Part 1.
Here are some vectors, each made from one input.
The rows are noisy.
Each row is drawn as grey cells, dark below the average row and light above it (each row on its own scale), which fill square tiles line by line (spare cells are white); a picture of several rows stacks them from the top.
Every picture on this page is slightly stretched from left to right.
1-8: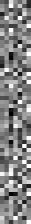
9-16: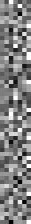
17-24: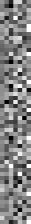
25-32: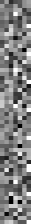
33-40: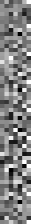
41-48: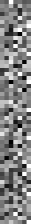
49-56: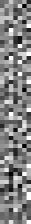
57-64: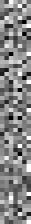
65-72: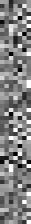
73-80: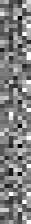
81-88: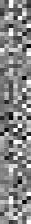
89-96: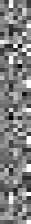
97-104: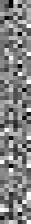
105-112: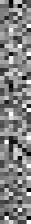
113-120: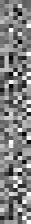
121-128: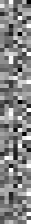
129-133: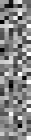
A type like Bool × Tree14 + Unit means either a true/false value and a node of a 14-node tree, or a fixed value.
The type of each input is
Line9 + Line10.
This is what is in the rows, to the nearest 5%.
About 45% of them hold a point on a 9-point line. The rest hold a point on a 10-point line.
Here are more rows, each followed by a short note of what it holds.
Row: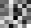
a point on a 9-point line
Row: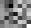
a point on a 10-point line
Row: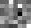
a point on a 9-point line
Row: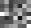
a point on a 10-point line
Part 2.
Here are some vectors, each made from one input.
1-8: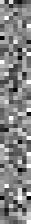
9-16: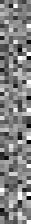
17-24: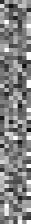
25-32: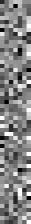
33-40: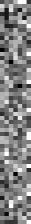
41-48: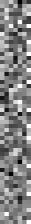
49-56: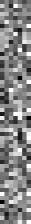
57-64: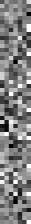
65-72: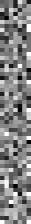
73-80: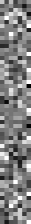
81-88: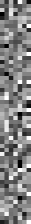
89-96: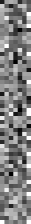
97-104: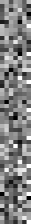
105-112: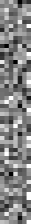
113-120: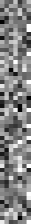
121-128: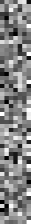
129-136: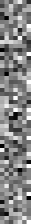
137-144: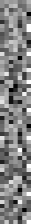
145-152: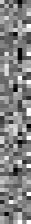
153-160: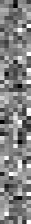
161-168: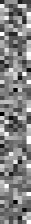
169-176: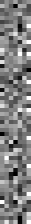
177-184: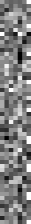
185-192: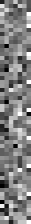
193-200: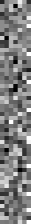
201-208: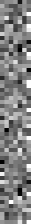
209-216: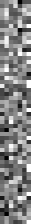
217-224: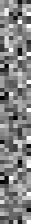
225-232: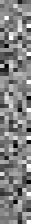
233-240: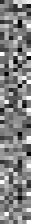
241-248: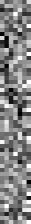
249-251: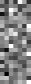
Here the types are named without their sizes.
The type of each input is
Circle × Tree.
